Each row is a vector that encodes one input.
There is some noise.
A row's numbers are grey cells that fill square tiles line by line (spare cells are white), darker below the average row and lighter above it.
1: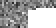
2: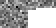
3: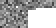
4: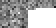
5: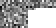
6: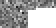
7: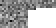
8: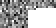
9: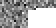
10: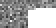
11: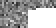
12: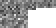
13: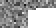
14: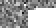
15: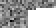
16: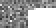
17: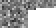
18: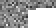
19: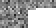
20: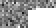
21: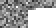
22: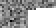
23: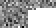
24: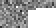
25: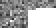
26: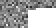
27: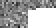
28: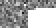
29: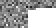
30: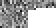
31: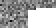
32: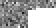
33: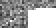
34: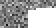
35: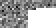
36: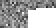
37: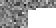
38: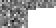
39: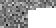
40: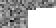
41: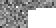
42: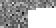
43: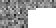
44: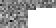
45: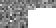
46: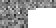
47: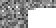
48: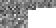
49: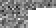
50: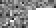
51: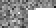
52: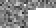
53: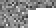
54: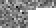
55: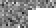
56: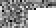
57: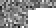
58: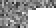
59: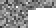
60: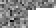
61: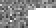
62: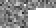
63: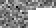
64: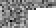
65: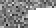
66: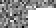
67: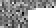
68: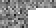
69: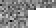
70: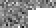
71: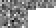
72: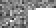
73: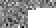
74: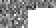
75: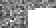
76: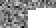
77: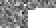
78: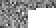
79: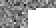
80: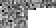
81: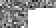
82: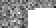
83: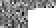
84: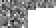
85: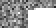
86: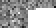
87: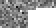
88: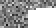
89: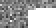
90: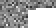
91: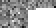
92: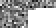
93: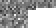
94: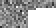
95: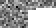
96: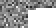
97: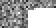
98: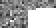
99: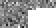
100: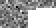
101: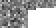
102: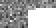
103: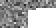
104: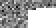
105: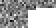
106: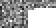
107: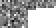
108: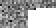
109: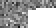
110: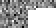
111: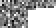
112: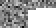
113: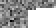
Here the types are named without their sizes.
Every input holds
four true/false values.
